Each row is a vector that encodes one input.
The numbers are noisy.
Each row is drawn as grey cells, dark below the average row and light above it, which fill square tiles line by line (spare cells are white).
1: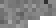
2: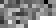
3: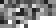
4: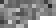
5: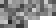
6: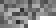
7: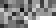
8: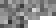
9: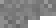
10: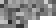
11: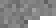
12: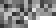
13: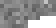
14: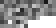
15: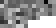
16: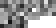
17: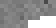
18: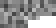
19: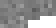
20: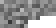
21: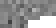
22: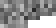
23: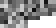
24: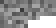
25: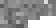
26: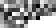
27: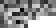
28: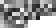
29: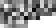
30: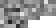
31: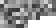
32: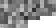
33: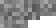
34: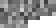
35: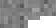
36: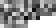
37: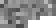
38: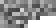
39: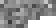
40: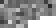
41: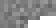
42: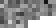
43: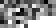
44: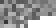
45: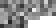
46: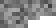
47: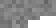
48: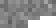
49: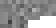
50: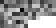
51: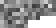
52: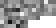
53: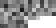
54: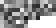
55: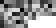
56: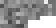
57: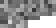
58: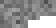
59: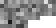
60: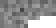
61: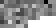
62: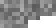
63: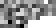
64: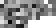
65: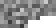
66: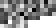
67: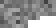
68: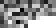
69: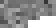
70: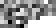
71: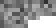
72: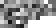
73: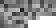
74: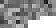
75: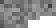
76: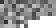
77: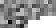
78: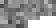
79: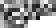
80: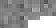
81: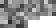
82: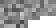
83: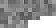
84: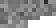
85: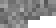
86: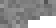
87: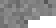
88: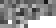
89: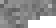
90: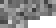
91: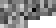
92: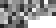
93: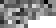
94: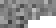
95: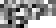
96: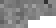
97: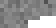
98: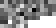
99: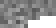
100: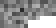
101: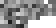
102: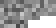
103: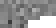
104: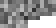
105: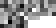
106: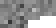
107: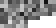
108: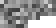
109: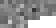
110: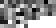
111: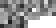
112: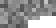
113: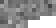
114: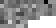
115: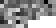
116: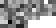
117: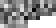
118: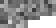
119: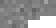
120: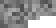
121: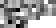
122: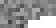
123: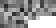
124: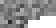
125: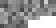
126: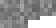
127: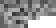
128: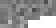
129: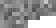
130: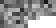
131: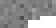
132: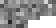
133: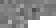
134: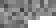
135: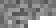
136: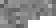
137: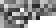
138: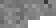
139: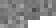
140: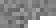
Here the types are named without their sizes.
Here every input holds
either a fixed value, or a label and a true/false value.
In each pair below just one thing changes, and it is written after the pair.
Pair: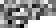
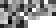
the true/false value
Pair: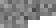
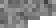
the true/false value
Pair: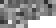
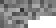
the true/false value
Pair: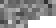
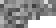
the true/false value
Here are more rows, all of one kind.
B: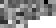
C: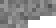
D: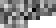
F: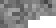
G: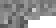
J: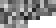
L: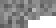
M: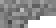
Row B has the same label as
L and M.
